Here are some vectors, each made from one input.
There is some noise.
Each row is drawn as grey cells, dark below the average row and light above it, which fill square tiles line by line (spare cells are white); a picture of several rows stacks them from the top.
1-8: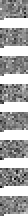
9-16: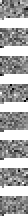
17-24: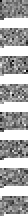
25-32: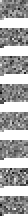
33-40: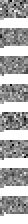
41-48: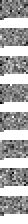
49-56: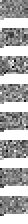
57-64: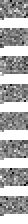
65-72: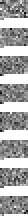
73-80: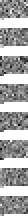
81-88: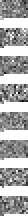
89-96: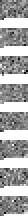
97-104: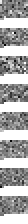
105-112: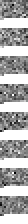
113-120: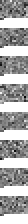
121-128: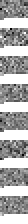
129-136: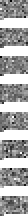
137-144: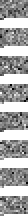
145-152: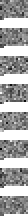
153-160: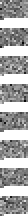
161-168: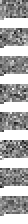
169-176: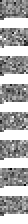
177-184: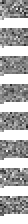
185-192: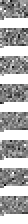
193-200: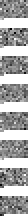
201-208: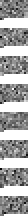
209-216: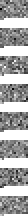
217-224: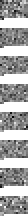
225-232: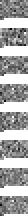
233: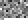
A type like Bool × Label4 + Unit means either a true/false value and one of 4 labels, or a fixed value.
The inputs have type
(Bool × Bool × Bool × Bool × Label6 + Line6 × (Tree8 + Unit)) × Tree8.
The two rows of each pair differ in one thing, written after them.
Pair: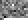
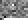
one of the four true/false values
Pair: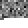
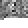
the node of the tree
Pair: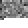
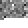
the node of the tree
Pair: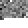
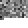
the label
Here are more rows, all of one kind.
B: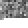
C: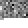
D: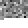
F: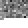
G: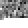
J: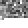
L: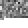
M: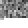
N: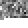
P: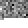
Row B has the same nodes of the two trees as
G and L.
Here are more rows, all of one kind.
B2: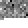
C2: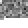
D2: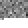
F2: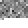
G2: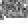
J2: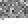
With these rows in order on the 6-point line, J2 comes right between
C2 and F2.
